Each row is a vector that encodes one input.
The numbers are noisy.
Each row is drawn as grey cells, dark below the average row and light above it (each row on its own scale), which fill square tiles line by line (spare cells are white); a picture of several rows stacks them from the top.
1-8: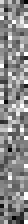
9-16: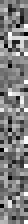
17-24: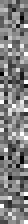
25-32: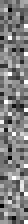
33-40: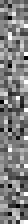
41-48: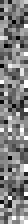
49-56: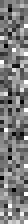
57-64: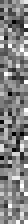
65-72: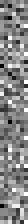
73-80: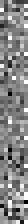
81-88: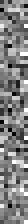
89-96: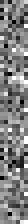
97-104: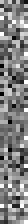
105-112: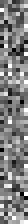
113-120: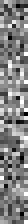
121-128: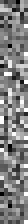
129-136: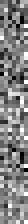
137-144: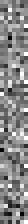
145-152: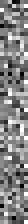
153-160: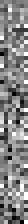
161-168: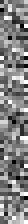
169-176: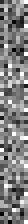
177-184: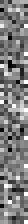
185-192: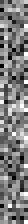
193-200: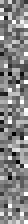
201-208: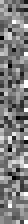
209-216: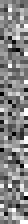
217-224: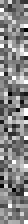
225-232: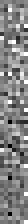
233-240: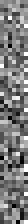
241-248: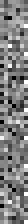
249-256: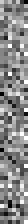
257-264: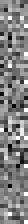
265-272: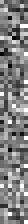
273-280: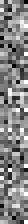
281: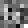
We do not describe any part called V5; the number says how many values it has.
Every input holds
a list of up to two items, each a true/false value and a value of V5.
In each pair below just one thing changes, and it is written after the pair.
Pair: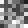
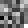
the value of V5 in item 1 of the list
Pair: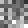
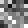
the true/false value in item 1 of the list
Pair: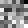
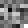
the value of V5 in item 2 of the list
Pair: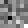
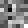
the true/false value in item 1 of the list
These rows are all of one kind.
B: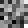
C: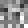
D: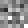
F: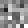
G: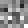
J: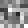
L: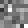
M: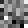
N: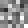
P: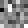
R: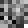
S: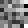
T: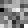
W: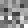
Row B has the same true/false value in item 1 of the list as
J, L, P and S.
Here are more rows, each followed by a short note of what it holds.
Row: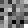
a list of one item
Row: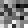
the empty list
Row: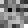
a list of two items
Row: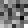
the empty list
